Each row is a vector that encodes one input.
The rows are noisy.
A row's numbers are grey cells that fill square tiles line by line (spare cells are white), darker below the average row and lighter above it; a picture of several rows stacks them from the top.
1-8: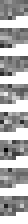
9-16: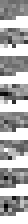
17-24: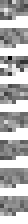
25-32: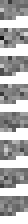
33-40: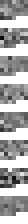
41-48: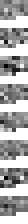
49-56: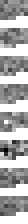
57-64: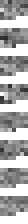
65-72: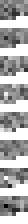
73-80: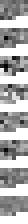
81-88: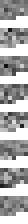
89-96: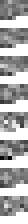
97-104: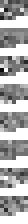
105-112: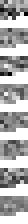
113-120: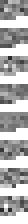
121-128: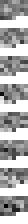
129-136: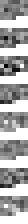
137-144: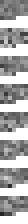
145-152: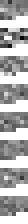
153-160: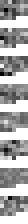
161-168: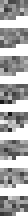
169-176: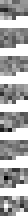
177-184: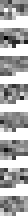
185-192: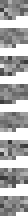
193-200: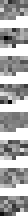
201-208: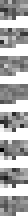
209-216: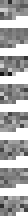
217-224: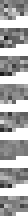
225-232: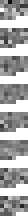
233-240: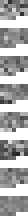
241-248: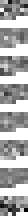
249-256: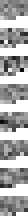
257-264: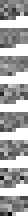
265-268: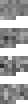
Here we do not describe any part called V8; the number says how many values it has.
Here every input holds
a point on an 11-point line, together with either a point on an 11-point line, or a value of V8.
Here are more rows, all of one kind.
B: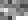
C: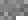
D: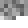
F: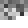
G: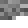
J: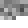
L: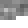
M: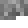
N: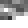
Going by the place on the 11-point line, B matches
D and M.
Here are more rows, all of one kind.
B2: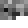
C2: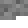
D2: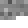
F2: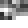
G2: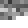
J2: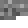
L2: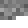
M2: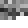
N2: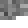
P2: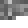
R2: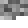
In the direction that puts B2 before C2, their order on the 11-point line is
M2, D2, N2, G2, B2, J2, C2, R2, L2, P2, F2.
